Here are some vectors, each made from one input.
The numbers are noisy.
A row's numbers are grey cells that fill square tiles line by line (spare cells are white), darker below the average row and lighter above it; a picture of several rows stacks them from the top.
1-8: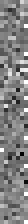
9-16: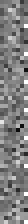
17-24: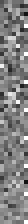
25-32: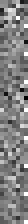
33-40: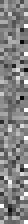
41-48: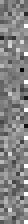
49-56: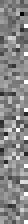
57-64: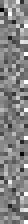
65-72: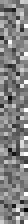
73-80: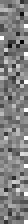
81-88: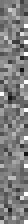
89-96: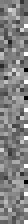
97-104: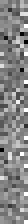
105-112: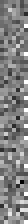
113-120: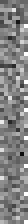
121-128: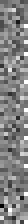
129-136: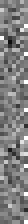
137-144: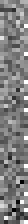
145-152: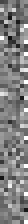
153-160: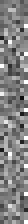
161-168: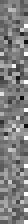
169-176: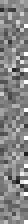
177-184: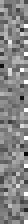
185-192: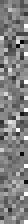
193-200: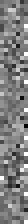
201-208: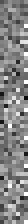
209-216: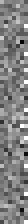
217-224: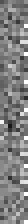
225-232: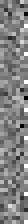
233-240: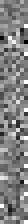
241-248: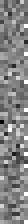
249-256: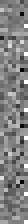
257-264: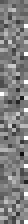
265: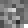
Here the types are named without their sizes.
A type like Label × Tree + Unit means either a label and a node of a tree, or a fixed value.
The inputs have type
Bool × Line.
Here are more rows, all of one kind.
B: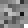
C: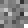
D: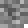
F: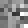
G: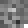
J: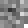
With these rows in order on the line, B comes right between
C and D.
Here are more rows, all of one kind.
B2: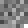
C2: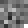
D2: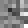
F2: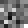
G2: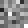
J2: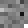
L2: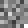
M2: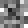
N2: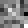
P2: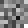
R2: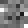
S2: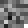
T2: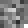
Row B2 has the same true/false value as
D2 and M2.
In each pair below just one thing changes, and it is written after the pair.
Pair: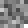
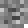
the place on the line
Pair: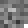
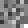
the true/false value
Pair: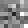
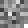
the true/false value
